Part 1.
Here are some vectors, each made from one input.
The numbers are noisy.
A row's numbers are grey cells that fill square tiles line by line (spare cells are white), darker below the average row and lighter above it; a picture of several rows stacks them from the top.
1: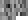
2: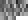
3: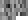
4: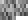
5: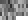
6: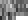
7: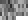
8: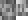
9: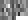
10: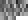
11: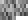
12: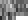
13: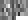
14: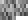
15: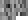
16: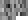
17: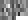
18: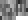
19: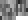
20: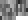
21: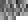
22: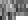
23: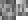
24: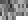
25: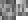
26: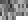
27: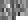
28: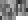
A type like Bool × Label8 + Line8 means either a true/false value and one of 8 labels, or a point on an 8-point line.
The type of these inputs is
Bool × Bool × Bool.
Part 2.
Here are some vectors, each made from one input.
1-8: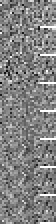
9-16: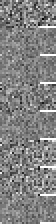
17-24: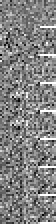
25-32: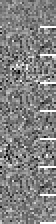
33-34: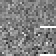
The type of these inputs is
Tree8.
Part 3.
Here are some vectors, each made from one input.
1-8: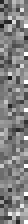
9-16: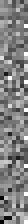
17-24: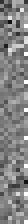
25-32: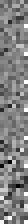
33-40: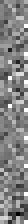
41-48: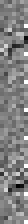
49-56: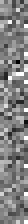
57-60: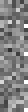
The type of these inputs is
Line5.
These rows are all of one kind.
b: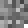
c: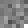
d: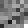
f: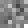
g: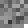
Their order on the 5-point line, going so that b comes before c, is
b, c, g, d, f.
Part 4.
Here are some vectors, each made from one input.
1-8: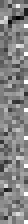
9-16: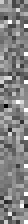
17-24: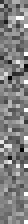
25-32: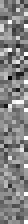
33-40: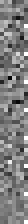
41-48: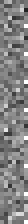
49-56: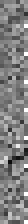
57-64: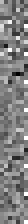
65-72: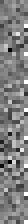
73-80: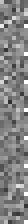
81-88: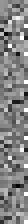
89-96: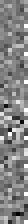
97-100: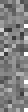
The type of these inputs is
Line7.
